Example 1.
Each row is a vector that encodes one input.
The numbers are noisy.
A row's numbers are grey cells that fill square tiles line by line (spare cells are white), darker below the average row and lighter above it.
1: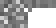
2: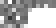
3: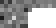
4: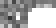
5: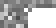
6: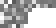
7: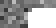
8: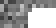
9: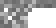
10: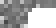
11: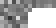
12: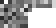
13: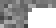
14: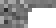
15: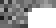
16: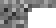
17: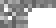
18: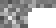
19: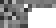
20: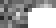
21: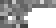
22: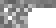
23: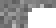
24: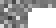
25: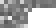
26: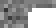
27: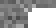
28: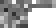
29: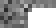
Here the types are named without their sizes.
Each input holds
a label.
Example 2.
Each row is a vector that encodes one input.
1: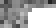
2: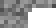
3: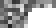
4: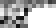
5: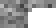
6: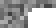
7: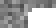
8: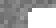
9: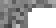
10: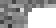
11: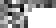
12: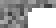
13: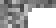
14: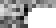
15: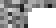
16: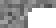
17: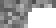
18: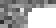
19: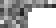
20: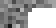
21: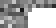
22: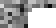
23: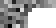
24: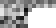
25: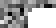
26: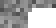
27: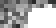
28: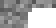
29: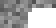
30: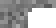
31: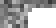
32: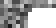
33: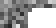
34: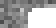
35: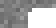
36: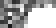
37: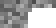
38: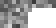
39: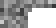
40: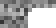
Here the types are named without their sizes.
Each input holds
a point on a line.
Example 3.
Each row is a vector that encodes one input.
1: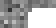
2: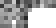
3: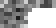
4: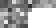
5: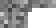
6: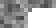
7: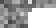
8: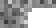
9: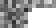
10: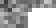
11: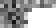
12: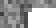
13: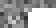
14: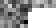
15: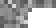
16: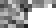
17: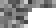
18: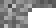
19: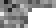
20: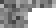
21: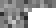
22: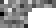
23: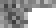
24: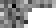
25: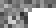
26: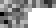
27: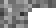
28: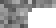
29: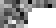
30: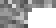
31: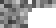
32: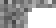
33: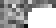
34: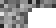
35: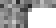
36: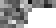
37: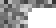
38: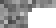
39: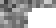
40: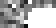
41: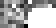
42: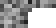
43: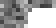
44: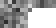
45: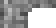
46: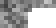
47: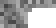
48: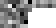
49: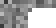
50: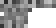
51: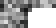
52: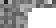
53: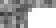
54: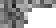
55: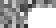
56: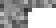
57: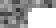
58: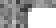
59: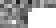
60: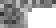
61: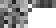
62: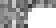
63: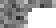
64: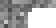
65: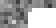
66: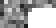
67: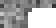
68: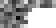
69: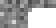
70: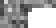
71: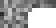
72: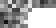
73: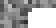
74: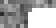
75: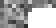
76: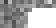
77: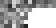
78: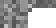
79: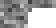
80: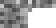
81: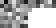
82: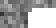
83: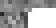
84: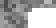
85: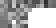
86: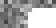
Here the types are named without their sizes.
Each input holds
a point on a circle.
